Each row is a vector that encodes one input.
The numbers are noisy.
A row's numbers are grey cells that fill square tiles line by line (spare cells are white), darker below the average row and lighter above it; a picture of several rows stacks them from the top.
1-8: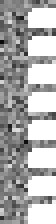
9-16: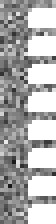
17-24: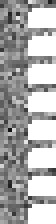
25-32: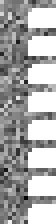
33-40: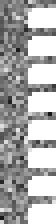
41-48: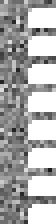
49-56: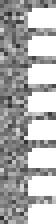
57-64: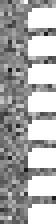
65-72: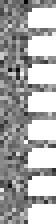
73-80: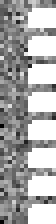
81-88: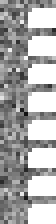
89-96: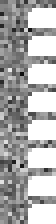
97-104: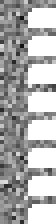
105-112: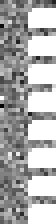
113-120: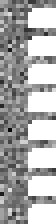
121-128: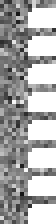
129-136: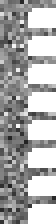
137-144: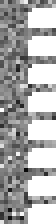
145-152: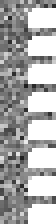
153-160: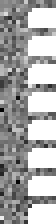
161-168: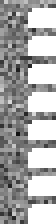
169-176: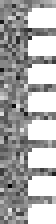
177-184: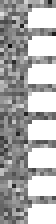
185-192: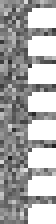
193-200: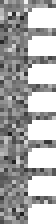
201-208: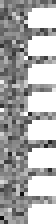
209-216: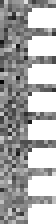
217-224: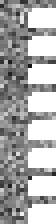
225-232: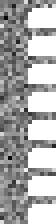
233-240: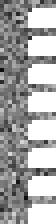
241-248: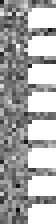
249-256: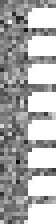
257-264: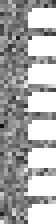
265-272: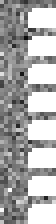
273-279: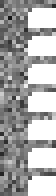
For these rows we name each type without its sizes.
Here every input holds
a node of a tree, together with either a point on a line, or a node of a tree.
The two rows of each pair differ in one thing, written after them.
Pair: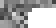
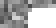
the place on the line
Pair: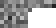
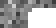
the node of the tree
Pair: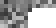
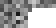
the place on the line
